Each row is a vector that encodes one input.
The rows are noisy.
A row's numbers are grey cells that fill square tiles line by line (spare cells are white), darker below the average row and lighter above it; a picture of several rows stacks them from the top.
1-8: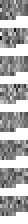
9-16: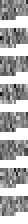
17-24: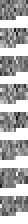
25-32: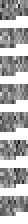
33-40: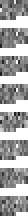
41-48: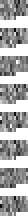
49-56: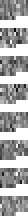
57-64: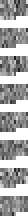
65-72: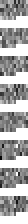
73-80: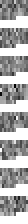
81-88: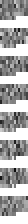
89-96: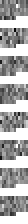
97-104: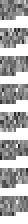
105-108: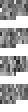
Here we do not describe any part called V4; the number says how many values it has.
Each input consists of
a true/false value and a value of V4, together with either a fixed value, or a node of a 7-node tree.
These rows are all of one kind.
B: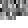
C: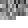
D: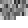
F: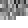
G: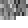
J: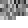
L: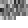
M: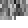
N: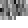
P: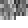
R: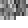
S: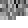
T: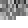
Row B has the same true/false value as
M and N.
